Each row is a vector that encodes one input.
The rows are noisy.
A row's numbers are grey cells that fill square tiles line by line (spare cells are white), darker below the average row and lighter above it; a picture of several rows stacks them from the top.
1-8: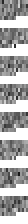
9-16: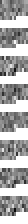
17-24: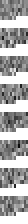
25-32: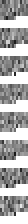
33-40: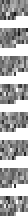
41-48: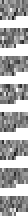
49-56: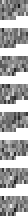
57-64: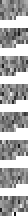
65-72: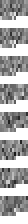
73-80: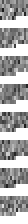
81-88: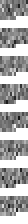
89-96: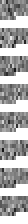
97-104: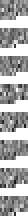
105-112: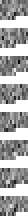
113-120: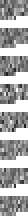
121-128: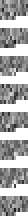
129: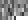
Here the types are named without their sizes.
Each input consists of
either three true/false values, or a list of points on a line.
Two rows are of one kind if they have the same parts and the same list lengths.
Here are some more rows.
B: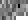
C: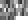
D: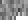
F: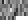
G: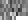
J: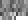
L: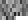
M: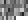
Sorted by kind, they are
B
C
D, G, J
F, L
M

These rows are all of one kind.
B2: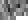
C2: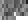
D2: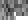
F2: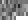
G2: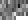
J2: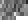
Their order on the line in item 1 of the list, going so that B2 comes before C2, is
B2, D2, C2, J2, F2, G2.
